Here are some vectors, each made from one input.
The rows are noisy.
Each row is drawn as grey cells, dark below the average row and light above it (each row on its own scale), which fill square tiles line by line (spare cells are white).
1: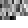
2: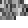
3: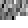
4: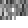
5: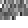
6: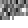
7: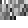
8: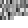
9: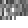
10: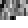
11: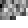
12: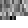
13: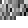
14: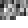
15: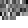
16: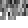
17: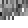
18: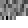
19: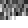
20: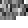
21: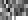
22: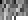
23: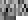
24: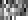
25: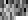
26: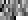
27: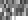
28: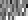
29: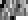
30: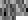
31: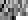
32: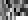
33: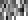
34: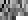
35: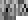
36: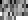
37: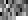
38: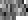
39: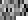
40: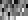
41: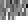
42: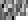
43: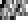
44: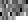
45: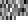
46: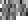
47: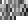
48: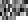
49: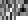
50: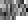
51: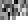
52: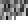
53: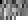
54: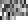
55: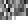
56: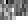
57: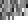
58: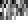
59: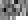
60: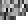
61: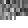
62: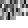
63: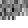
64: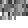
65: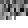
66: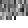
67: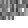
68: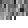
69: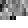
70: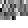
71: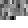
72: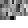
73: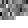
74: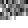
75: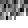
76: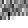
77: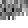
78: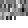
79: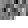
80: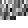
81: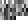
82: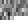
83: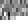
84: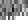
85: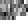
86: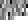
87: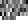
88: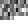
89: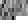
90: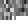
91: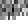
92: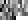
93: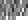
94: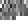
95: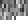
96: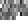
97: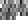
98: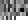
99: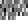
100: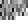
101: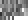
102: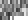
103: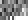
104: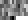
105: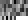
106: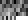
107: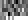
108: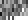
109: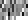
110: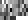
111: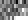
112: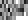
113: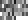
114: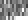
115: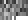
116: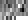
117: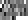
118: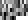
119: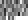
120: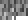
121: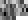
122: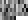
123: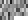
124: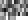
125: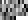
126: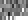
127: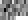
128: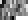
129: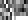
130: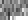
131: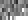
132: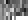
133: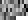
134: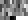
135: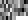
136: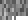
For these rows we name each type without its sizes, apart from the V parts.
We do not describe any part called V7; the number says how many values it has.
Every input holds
either a point on a line and a true/false value, or a value of V7.
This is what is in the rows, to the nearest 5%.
About 65% of them hold a point on a line and a true/false value. The rest hold a value of V7.
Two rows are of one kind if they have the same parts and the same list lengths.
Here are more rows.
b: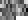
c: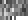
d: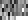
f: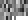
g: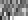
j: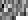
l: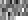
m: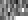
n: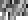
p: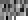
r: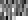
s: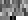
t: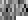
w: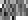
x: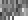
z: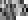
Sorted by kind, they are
b, j, s, t, w, z
c, d, f, g, l, m, n, p, r, x

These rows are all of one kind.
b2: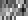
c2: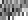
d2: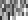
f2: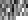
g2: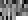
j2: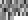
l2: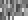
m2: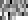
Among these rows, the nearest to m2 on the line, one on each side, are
b2 and j2.
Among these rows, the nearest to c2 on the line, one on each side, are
j2 and l2.
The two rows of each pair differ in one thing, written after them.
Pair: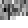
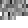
the place on the line
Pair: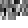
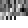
the true/false value
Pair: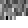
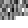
the true/false value
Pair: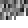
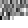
the true/false value
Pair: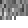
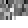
the place on the line
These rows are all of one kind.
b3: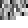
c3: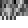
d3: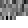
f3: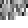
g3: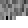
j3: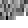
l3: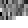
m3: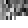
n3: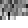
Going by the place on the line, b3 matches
c3, j3 and l3.
